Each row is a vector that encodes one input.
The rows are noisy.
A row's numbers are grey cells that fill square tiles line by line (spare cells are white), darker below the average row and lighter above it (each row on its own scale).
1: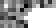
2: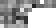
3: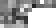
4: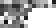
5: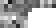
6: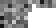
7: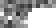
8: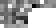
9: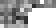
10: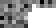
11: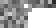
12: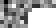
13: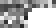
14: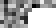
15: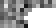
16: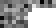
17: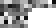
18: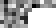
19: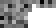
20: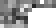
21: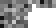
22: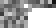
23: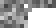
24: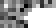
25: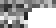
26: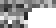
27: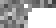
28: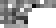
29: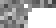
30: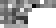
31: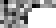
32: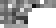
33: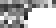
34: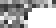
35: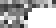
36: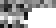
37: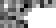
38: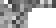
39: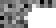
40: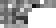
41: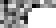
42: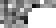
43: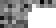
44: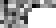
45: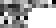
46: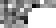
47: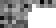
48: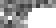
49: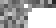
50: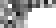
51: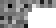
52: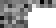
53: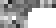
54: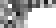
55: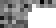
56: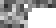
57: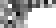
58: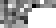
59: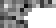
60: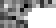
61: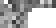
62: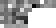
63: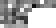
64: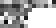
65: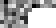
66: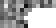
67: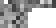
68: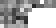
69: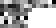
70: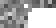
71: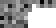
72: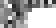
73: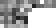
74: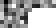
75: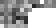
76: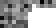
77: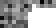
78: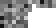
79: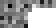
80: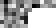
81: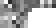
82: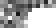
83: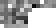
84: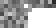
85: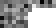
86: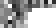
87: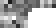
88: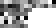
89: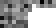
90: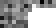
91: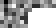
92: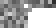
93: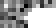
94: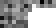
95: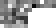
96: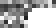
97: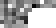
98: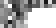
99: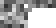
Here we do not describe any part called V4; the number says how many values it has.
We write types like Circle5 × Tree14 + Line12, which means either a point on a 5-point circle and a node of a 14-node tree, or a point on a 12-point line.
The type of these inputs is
Bool × Line3 × Line3 + Line5 × (Line5 + V4).
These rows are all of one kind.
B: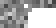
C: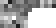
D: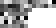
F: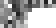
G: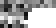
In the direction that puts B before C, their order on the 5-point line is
D, F, B, C, G.
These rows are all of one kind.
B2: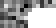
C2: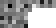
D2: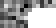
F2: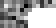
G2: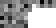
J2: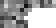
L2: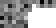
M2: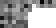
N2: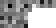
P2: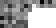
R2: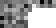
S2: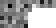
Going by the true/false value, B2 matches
D2, F2 and J2.
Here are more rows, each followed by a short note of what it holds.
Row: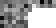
a point on each of two 3-point lines and a true/false value
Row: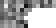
a point on each of two 3-point lines and a true/false value
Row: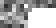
a point on a 5-point line and a value of V4
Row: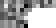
a point on each of two 3-point lines and a true/false value
